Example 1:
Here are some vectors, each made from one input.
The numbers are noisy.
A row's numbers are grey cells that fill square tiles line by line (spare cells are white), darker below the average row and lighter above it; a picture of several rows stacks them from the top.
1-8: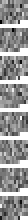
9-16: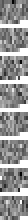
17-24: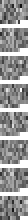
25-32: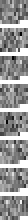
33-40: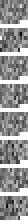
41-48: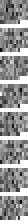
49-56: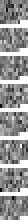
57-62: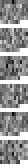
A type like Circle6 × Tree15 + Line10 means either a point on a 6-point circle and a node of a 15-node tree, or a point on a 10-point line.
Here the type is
Label5 + Line7.
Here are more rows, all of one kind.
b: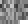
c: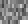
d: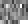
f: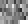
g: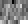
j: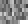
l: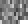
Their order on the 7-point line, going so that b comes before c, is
f, j, b, l, c, g, d.
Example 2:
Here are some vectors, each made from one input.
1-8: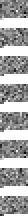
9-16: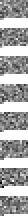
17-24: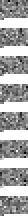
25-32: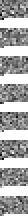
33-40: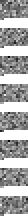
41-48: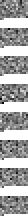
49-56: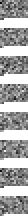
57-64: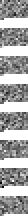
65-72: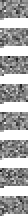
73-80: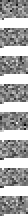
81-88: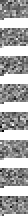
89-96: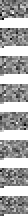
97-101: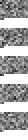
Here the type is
Bool × Bool × Bool + Tree7 + Unit.
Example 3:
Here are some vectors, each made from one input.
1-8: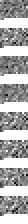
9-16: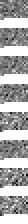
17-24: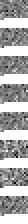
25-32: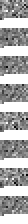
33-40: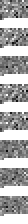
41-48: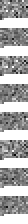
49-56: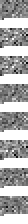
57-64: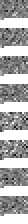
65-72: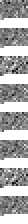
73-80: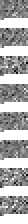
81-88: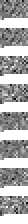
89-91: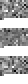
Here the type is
Bool × Tree12.
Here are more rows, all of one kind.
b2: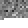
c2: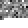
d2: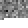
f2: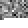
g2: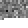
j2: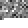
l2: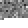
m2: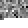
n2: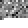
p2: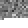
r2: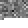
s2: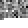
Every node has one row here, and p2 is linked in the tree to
b2, c2 and m2.
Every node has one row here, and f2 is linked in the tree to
l2.
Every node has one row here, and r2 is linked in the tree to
c2 and n2.
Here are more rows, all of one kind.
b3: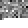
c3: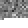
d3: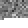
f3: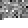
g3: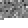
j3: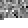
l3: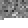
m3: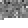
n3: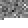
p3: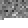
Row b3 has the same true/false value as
f3 and j3.
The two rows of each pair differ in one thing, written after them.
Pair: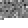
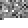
the true/false value
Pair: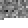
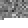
the node of the tree
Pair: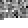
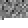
the true/false value
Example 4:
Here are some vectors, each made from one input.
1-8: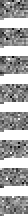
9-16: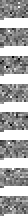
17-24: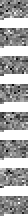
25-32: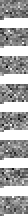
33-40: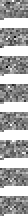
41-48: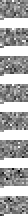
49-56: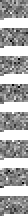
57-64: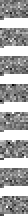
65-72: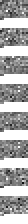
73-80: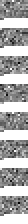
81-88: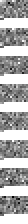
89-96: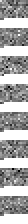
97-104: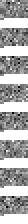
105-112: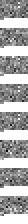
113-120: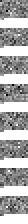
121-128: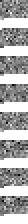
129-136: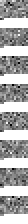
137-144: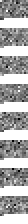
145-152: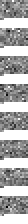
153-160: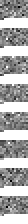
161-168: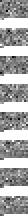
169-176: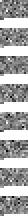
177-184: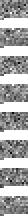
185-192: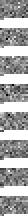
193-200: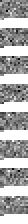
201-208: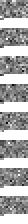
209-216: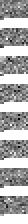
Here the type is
Bool × Bool × Bool × Bool × (Tree19 + Unit).
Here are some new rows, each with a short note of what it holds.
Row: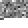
a node of a 19-node tree and four true/false values
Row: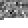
a node of a 19-node tree and four true/false values
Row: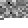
a node of a 19-node tree and four true/false values
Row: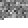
four true/false values
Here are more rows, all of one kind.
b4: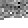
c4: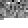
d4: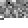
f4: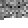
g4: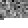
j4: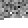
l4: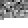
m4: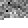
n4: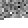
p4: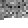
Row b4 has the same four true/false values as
f4, j4, n4 and p4.
